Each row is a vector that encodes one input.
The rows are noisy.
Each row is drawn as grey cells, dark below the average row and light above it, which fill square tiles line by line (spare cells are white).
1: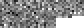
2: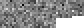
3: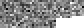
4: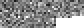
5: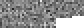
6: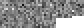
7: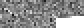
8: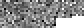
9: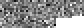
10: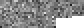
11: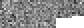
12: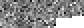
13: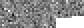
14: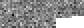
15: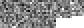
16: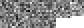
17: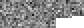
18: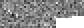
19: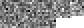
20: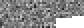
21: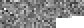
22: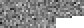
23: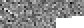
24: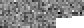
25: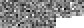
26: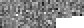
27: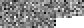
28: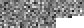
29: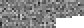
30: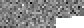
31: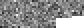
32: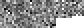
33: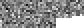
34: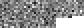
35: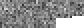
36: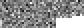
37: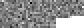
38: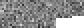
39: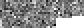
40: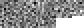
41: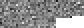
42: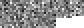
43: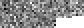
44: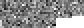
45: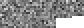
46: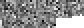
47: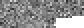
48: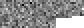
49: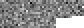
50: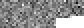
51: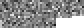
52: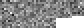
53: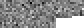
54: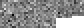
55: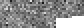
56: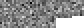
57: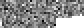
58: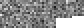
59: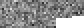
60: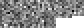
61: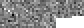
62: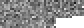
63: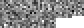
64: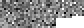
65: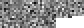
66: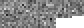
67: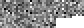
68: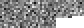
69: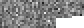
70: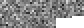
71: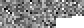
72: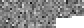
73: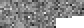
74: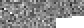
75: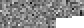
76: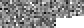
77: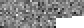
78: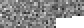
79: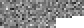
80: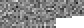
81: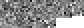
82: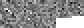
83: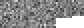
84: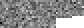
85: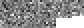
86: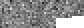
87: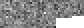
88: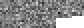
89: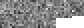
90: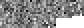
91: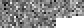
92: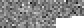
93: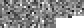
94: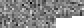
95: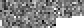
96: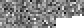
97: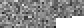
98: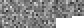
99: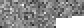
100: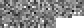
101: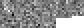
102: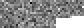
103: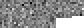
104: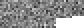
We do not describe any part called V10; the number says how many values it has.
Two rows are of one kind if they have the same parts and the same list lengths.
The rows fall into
2 kinds.
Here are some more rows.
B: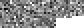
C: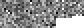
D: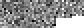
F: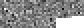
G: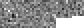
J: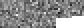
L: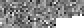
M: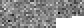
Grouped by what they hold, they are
B, C, D, L
F, G, J, M

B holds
a point on a 4-point line and a point on an 8-point line.
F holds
a point on a 4-point line and a value of V10.
